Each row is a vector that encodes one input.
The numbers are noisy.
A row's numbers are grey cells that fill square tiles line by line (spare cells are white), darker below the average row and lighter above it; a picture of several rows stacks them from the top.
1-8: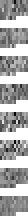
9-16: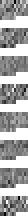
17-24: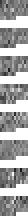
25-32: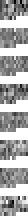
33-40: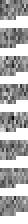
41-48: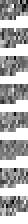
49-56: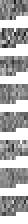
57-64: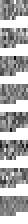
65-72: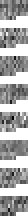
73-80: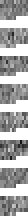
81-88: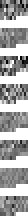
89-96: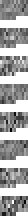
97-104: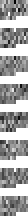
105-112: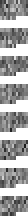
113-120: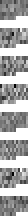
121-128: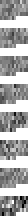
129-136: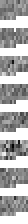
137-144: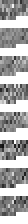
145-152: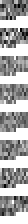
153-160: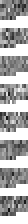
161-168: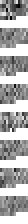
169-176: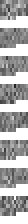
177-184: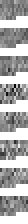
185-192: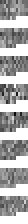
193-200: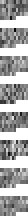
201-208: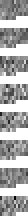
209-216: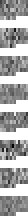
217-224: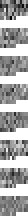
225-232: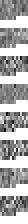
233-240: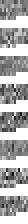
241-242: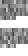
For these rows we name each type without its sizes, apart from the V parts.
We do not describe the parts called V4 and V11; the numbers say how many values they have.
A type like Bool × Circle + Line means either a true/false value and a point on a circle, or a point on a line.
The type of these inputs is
(Label × V11 + V4) × (Tree + Unit).
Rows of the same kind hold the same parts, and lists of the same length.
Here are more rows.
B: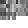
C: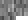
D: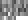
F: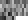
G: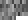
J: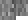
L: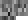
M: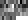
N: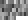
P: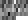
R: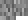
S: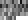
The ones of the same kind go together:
B, N
C, F, L, M, P
D, R, S
G, J

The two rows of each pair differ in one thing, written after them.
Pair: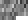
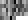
the node of the tree
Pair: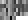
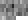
the label
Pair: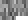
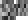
the label
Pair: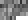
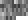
the value of V11
